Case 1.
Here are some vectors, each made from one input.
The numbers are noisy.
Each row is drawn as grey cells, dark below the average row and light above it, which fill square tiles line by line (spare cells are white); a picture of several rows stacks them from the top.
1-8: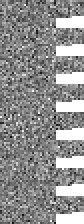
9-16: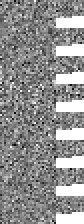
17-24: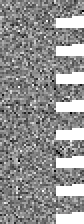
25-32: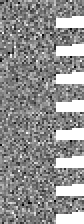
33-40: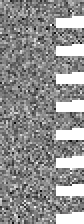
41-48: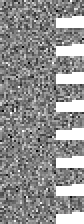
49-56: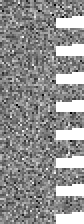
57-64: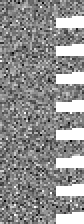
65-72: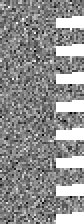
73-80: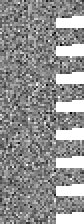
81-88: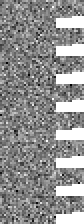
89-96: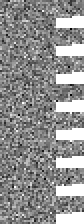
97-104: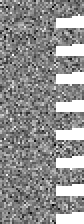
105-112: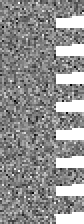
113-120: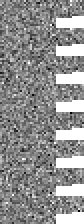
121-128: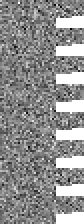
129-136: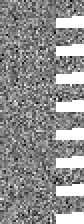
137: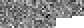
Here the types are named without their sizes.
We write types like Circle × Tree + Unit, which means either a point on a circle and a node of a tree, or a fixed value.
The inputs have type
Bool × Bool × Bool × Bool × Circle.
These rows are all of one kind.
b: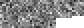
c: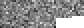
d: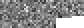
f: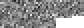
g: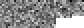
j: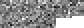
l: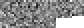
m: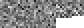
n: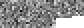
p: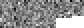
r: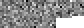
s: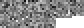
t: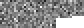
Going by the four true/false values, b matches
g, j and n.
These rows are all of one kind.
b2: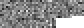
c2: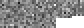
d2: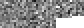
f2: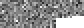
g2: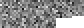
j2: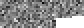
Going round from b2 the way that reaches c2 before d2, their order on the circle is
b2, c2, d2, g2, f2, j2.
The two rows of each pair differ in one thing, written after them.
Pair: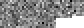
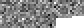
the place on the circle
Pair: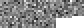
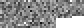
the place on the circle
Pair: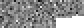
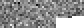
the place on the circle
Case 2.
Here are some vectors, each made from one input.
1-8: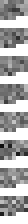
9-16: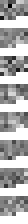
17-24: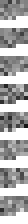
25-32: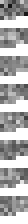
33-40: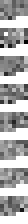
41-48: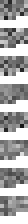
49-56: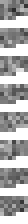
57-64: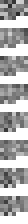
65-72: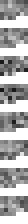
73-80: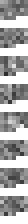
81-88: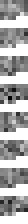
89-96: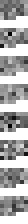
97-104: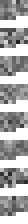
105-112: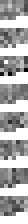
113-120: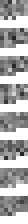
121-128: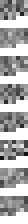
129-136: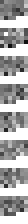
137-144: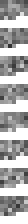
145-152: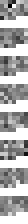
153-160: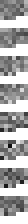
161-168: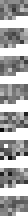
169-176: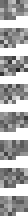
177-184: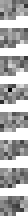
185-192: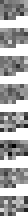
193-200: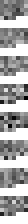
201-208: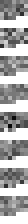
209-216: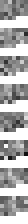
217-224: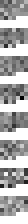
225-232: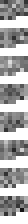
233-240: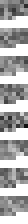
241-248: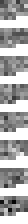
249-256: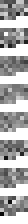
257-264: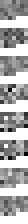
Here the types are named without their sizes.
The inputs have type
Bool × Bool × Bool × Bool + Line.
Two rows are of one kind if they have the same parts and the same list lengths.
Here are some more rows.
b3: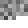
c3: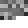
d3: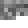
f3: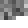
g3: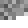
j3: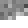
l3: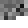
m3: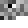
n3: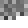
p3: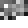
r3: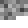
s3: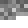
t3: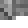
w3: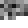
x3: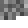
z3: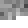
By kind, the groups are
b3, d3, f3, g3, j3, l3, n3, r3, s3, t3, x3, z3
c3, m3, p3, w3

